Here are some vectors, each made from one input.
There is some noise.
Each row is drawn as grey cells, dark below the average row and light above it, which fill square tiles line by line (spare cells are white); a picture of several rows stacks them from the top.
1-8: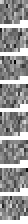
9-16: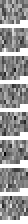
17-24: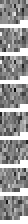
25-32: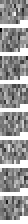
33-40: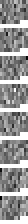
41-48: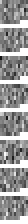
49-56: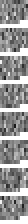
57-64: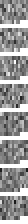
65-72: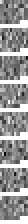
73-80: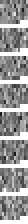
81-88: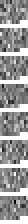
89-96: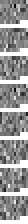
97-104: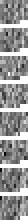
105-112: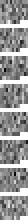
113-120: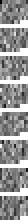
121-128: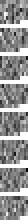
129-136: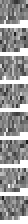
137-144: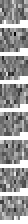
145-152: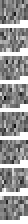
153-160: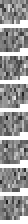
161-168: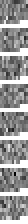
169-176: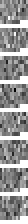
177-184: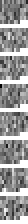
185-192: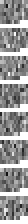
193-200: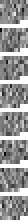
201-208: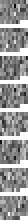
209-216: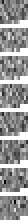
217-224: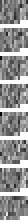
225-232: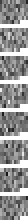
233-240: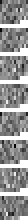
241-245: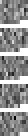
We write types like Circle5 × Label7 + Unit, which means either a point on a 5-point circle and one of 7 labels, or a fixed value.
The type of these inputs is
Bool × Bool × Bool × Bool + List2(Circle6) + Tree10.
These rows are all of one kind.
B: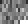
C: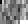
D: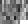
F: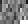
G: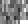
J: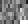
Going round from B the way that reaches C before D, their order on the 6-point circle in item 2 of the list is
B, C, F, J, D, G.
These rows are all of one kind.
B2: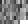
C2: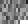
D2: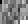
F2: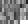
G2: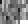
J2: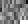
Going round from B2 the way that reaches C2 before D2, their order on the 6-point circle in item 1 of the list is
B2, F2, J2, C2, D2, G2.
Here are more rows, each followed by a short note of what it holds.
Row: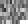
a node of a 10-node tree
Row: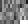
a list of two items
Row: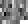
a node of a 10-node tree
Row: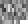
a node of a 10-node tree
